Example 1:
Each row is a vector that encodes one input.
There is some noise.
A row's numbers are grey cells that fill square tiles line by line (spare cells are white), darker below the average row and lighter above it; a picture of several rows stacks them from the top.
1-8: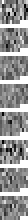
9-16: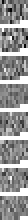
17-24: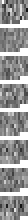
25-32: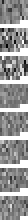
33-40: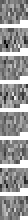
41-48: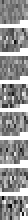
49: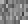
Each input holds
a point on a 4-point line and a point on a 5-point line.
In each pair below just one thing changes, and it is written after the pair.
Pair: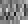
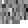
the place on the 5-point line
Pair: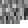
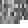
the place on the 4-point line
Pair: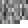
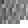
the place on the 5-point line
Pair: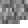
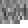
the place on the 5-point line
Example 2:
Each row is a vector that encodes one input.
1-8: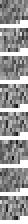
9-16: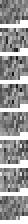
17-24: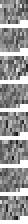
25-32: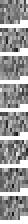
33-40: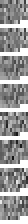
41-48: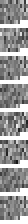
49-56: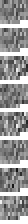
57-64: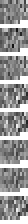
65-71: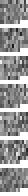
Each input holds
a point on a 7-point line.
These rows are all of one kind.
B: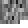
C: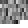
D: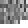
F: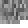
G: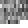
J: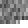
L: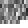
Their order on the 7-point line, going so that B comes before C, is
L, B, D, J, F, G, C.
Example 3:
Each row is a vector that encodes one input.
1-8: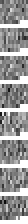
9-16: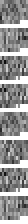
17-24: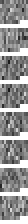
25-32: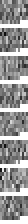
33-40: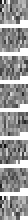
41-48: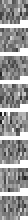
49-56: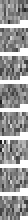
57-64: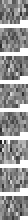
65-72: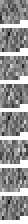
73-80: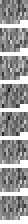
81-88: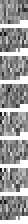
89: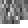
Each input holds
a point on a 10-point line.
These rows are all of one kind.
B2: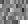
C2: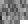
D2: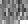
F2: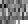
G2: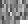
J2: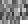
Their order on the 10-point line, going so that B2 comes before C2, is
F2, D2, B2, C2, J2, G2.
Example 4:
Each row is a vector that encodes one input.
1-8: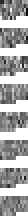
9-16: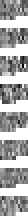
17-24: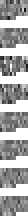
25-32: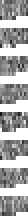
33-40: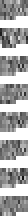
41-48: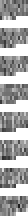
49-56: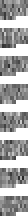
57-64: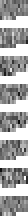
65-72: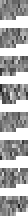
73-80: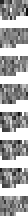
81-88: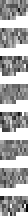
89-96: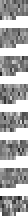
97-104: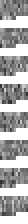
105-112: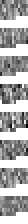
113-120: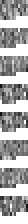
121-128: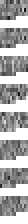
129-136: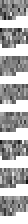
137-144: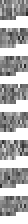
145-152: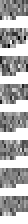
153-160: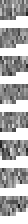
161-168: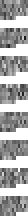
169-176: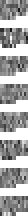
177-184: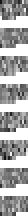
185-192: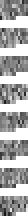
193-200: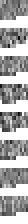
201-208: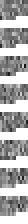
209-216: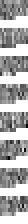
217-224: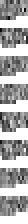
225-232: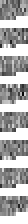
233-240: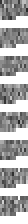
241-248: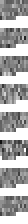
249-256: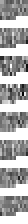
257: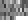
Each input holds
a point on a 14-point line.
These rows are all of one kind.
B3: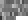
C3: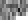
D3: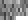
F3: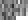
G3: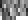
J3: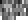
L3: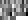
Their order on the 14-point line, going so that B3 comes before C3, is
J3, G3, L3, B3, F3, D3, C3.
